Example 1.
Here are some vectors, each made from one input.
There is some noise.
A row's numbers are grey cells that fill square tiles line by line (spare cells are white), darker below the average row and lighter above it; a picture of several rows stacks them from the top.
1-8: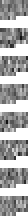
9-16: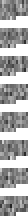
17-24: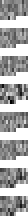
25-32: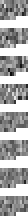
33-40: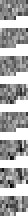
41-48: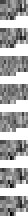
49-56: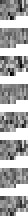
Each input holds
either a point on a 4-point line, or a point on a 7-point line.
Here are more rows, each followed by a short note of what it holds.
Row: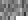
a point on a 7-point line
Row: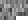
a point on a 7-point line
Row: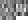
a point on a 7-point line
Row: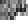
a point on a 4-point line
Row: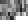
a point on a 4-point line
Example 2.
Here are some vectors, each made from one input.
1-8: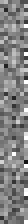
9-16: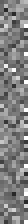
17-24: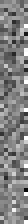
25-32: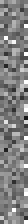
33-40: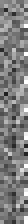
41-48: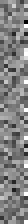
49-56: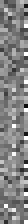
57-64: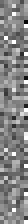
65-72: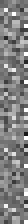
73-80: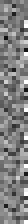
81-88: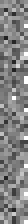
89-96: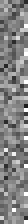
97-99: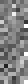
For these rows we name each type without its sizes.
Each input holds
a point on a circle and a true/false value.
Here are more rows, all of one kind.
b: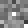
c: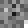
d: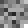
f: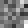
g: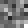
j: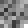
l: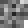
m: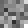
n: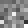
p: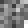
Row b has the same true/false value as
d, j, m and n.
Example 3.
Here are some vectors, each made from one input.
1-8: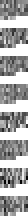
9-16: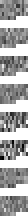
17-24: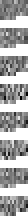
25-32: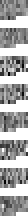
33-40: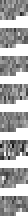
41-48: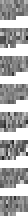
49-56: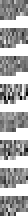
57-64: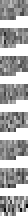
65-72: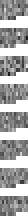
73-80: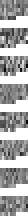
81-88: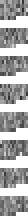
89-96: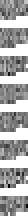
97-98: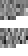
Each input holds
either a point on an 8-point line, or a point on a 12-point line.
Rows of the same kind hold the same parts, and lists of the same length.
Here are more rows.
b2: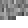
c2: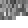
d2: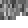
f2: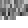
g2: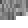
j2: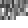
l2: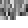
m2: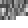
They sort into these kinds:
b2, f2, g2, l2
c2, d2, j2, m2

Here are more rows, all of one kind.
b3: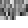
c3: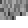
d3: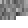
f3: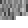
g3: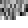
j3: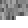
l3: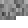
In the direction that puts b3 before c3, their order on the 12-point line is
d3, l3, b3, g3, j3, c3, f3.
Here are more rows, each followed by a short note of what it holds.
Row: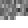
a point on an 8-point line
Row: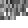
a point on an 8-point line
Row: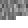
a point on a 12-point line
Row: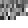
a point on a 12-point line
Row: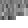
a point on a 12-point line
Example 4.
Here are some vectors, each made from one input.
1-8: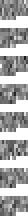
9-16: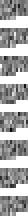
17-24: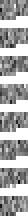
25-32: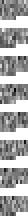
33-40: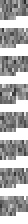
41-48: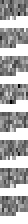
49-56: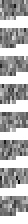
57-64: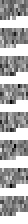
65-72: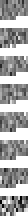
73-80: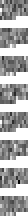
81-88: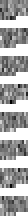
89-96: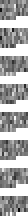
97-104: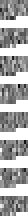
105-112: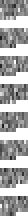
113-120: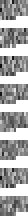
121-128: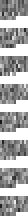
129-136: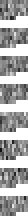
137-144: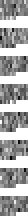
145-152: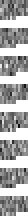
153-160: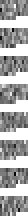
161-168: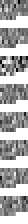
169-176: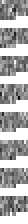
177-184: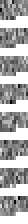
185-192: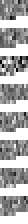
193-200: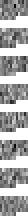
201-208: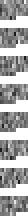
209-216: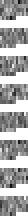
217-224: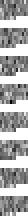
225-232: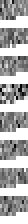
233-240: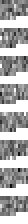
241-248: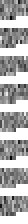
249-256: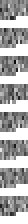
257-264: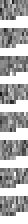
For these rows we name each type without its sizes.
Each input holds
a list of points on a circle.
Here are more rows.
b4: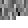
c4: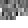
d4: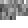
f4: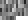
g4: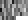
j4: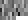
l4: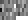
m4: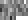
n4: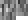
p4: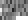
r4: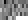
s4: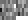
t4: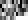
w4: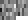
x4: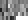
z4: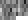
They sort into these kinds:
b4, d4, f4, g4, j4, l4, m4, s4, w4, x4
c4, n4, p4, r4, z4
t4

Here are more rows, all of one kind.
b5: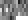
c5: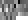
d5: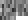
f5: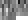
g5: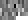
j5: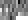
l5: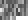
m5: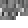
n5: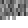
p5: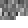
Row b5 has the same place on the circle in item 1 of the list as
c5, f5 and j5.
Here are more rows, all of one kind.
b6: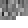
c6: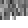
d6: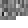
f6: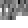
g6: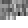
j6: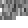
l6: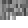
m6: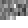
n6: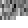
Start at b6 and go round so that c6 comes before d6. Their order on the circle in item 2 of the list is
b6, f6, j6, n6, c6, l6, g6, m6, d6.
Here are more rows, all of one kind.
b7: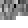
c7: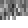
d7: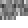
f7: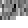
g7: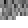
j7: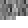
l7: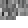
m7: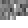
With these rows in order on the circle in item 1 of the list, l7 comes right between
b7 and g7.
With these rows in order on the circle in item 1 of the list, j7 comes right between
g7 and m7.
